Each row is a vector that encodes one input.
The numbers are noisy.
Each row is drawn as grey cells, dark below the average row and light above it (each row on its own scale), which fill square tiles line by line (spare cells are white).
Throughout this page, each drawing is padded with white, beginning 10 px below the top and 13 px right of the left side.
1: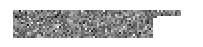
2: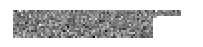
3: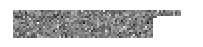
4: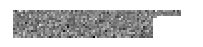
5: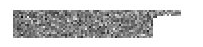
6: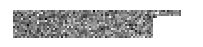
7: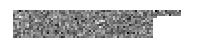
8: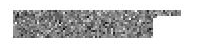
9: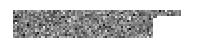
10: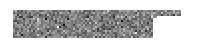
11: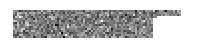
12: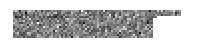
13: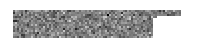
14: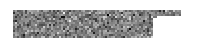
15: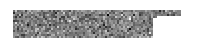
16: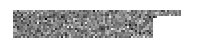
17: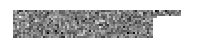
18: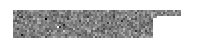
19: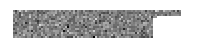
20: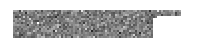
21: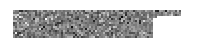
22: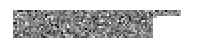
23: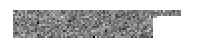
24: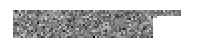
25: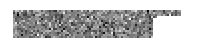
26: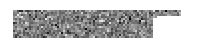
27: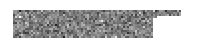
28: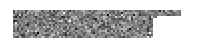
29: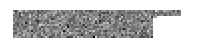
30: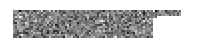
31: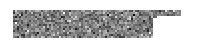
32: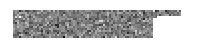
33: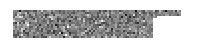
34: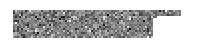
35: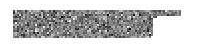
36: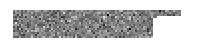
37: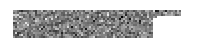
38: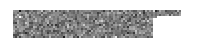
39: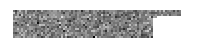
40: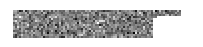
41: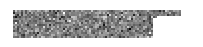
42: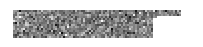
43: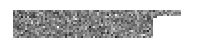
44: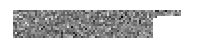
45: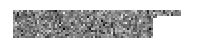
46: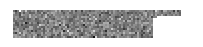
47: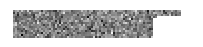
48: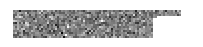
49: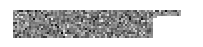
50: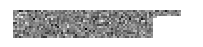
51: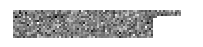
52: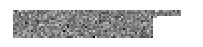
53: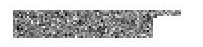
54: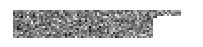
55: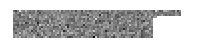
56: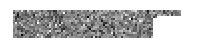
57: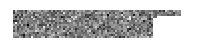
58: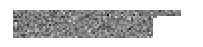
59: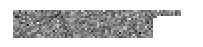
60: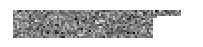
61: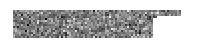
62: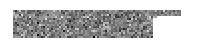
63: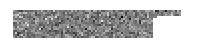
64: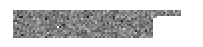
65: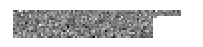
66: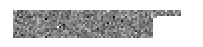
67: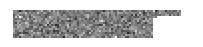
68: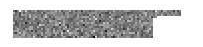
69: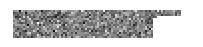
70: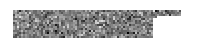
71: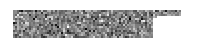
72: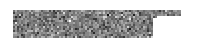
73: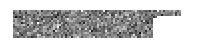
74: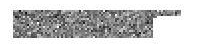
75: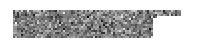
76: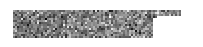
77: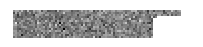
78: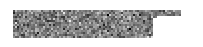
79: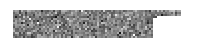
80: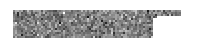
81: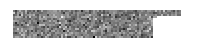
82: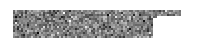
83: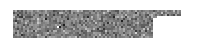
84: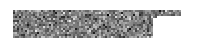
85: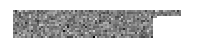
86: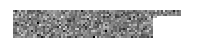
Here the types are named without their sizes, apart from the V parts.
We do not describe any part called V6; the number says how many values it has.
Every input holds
a true/false value, together with either a point on a line, or a value of V6.
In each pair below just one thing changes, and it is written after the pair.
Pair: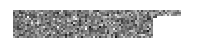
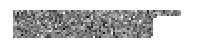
the value of V6
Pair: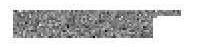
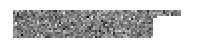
the true/false value
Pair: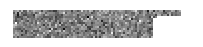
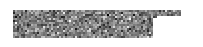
the value of V6
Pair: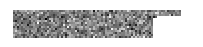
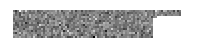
the true/false value
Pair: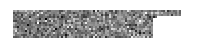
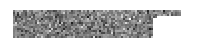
the value of V6
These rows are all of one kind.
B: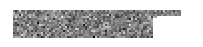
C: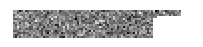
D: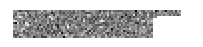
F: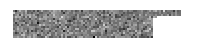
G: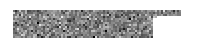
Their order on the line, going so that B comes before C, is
B, G, D, F, C.
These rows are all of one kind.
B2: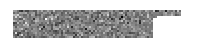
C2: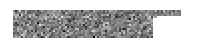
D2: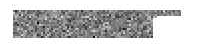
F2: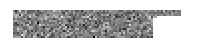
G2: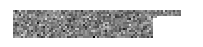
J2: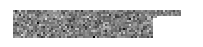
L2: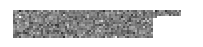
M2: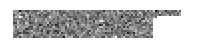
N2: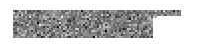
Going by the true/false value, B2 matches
L2 and M2.
